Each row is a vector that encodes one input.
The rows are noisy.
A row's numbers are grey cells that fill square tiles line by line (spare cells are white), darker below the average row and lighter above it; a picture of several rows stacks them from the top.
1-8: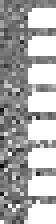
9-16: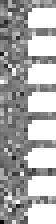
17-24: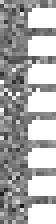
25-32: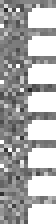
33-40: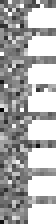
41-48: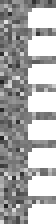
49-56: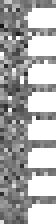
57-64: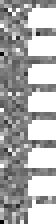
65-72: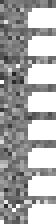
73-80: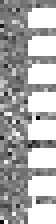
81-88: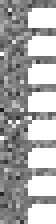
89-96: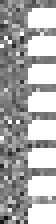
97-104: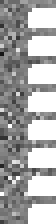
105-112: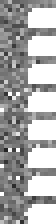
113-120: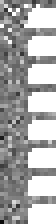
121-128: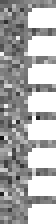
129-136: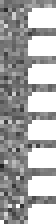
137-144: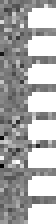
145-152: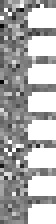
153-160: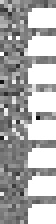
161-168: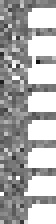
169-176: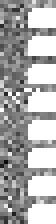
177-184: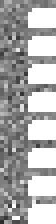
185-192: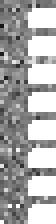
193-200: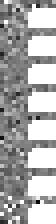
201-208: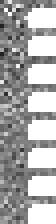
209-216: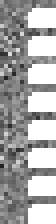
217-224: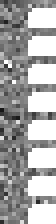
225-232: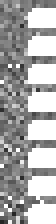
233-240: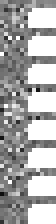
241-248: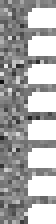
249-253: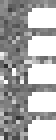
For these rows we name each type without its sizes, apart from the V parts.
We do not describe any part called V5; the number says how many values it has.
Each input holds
a value of V5, together with either a point on a circle, or a point on a line.
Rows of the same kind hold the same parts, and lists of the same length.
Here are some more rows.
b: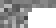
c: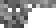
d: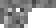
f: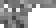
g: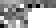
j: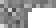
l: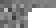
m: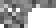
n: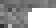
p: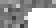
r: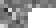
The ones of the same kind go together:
b, f, g, j, m, n
c, d, l, p, r

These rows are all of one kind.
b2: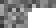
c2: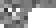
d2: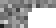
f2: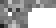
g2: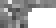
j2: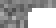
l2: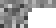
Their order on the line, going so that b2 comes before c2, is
b2, f2, l2, d2, c2, g2, j2.
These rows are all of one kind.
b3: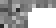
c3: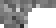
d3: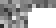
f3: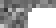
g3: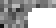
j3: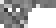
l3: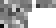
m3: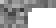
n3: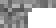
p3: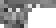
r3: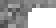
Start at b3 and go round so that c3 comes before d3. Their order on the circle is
b3, p3, c3, d3, r3, g3, l3, f3, j3, m3, n3.
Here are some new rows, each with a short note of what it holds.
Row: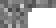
a point on a line and a value of V5
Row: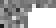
a point on a line and a value of V5
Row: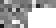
a point on a line and a value of V5
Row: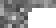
a point on a line and a value of V5
